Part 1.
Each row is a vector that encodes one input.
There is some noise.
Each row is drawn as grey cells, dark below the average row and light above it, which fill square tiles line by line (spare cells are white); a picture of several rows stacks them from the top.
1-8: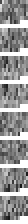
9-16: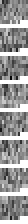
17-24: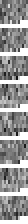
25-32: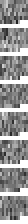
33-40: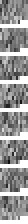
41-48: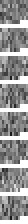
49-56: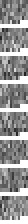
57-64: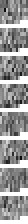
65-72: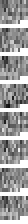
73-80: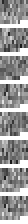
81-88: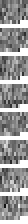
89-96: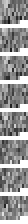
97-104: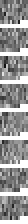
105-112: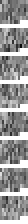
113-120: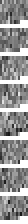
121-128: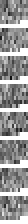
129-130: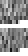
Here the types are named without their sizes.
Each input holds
a point on a line.
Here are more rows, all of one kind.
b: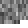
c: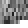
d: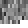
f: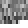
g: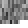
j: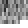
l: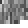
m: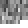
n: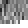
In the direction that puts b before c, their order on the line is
m, j, n, d, b, l, g, f, c.
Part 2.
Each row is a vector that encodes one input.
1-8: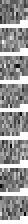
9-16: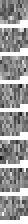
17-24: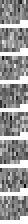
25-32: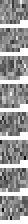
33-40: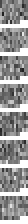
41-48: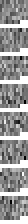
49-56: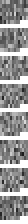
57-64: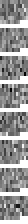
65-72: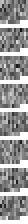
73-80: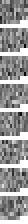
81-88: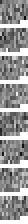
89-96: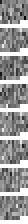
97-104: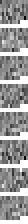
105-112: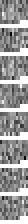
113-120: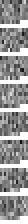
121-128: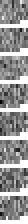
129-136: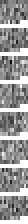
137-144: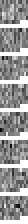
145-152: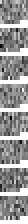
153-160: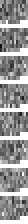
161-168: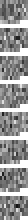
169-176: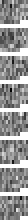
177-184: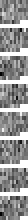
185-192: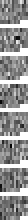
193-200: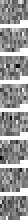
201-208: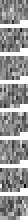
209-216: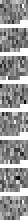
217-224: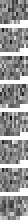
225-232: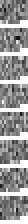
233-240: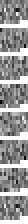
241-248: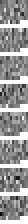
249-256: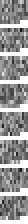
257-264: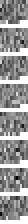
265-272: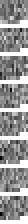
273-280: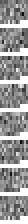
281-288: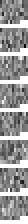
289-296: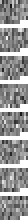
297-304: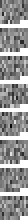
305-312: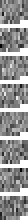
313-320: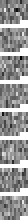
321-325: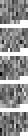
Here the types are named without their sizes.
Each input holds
a point on a circle.
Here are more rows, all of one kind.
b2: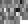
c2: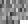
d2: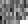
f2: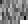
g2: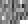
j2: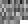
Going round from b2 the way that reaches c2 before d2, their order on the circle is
b2, j2, c2, d2, g2, f2.
